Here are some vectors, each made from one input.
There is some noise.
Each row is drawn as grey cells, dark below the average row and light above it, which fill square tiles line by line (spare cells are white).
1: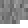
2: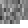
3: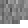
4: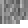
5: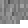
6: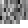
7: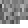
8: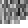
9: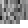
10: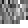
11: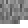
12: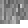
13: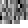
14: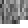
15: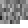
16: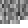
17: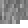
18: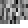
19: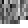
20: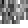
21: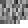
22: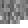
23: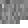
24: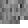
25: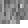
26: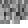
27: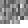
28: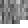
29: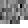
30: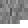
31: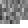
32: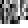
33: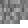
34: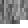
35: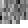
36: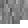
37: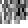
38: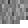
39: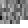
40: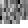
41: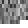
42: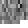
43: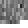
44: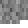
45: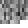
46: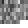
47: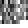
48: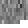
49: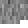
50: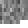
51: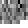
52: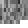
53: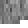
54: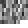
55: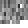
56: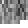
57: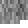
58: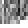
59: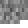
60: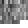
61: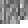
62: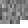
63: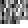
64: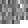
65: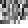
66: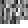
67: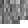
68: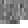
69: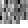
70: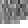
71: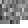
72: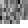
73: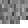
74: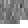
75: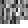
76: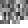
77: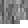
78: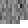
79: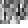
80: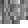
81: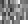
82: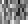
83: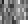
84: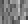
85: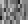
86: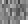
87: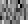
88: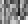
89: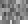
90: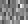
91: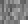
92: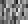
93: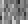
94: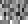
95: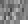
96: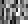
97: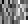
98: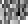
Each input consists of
a list of up to two items, each a point on a 5-point line and a true/false value.
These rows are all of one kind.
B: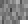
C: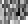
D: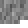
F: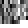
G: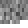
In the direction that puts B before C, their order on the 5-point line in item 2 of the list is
B, D, G, F, C.
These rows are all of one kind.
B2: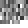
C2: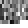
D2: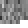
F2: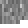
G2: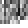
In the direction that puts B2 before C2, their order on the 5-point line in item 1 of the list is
F2, B2, C2, G2, D2.
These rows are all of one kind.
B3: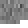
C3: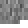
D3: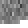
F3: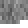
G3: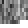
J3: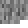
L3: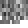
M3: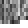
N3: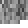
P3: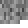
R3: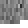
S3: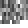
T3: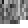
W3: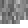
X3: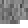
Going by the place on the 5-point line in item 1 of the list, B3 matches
M3, N3, R3 and S3.
